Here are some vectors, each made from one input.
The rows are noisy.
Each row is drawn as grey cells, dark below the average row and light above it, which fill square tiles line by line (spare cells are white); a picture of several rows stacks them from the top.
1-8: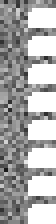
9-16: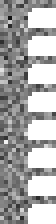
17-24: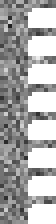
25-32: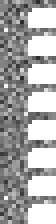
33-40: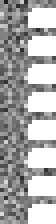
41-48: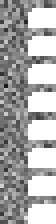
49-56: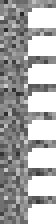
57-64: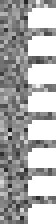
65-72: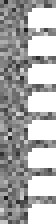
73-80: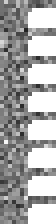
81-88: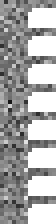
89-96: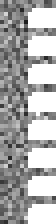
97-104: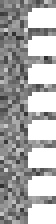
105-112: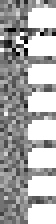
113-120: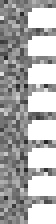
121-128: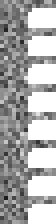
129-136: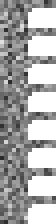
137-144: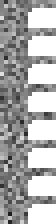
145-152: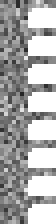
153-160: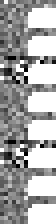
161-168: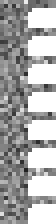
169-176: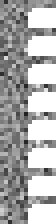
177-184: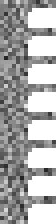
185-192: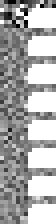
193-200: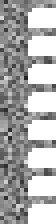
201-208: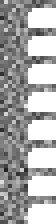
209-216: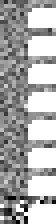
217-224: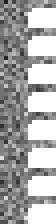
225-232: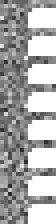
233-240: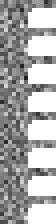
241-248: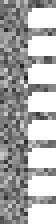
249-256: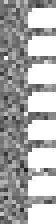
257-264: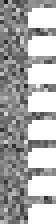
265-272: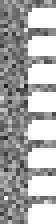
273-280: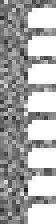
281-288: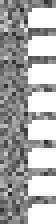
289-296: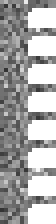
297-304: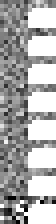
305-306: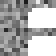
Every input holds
a list of up to two points on a 13-point line.
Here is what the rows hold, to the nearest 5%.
All of them are lists of up to two points on a 13-point line: a few are empty, 50% hold one and 50% two.
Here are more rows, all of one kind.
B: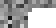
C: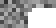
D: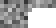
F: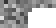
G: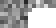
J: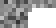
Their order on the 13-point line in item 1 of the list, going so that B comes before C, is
B, G, D, J, F, C.
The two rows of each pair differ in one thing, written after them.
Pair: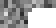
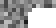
the place on the 13-point line in item 2 of the list
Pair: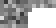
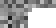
the place on the 13-point line in item 1 of the list
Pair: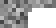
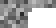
the place on the 13-point line in item 2 of the list
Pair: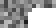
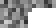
the place on the 13-point line in item 2 of the list
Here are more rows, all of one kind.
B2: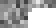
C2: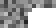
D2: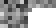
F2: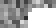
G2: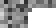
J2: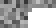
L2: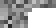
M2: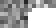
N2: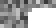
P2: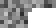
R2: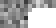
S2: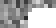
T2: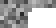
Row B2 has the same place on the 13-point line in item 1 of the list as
F2, R2 and S2.
